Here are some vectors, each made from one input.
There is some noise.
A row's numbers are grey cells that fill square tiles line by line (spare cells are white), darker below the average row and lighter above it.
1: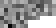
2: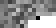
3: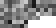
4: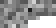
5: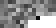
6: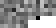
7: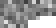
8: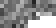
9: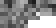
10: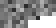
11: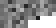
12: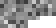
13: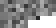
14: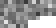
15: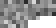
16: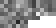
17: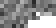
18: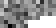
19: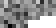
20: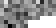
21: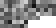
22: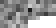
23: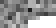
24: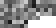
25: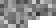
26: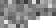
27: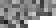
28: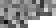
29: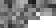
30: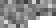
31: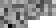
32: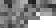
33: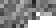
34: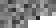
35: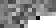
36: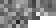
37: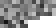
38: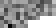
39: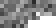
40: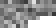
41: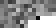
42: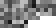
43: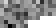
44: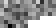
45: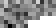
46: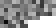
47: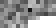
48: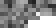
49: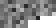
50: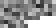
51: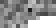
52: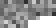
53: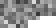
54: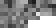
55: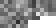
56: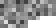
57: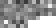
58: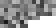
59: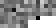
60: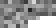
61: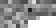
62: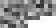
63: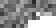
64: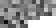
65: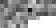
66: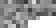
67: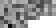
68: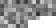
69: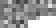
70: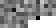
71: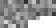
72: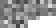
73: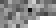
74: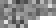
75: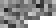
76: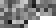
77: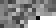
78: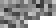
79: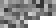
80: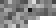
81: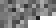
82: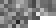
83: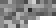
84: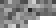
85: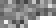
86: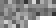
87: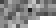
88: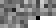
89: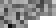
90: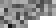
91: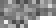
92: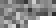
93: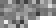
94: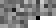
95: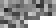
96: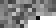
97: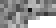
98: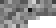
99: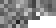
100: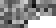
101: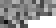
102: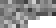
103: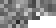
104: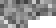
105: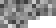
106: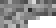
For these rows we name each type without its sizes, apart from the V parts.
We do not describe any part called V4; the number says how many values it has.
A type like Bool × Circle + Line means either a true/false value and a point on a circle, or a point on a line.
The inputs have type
Line + Tree + V4.
